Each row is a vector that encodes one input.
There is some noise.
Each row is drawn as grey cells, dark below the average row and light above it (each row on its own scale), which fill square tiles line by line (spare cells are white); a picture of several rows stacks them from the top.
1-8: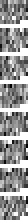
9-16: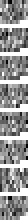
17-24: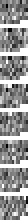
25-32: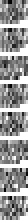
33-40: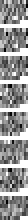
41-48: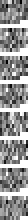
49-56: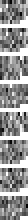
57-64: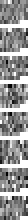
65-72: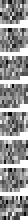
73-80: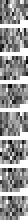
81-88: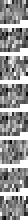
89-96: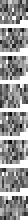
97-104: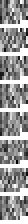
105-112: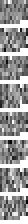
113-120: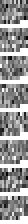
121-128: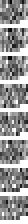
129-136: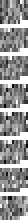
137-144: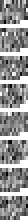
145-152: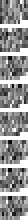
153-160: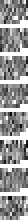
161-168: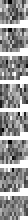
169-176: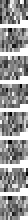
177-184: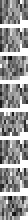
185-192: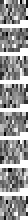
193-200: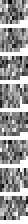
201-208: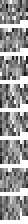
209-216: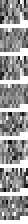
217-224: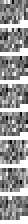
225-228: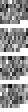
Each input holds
either a node of each of two 7-node trees, or a list of up to three points on a 4-point line.
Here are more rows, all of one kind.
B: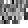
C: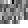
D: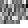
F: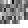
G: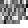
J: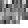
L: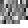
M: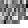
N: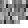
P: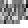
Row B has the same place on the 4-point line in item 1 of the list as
C and F.
